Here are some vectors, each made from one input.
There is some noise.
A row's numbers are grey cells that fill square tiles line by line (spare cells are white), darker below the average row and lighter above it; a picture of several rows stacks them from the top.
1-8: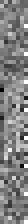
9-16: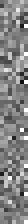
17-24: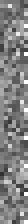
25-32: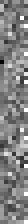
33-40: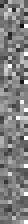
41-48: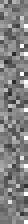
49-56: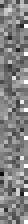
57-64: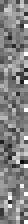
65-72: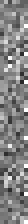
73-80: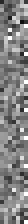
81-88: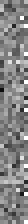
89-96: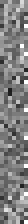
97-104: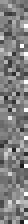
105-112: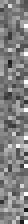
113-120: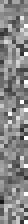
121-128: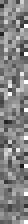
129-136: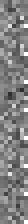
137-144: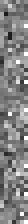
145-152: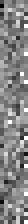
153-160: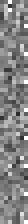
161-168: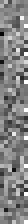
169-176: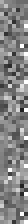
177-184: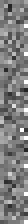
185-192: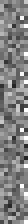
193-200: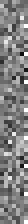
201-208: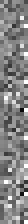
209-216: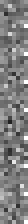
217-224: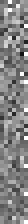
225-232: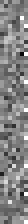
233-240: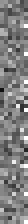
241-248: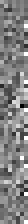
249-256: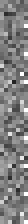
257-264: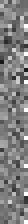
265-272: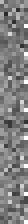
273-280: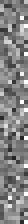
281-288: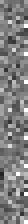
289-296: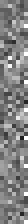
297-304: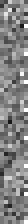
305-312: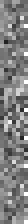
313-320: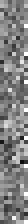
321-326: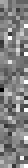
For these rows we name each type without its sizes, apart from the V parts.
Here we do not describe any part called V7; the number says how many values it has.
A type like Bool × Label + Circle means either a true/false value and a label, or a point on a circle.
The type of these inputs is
List(Line) + V7 × V7.
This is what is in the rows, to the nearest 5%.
About 25% of them hold two values of V7. The rest are lists of points on a line.
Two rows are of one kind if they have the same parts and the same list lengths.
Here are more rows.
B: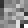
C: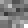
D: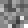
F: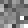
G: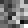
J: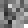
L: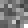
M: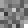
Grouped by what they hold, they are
B
C, J, L
D, F
G
M

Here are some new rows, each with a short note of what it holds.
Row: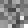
a list of one item
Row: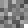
a list of two items
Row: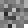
a list of two items
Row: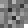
a list of two items
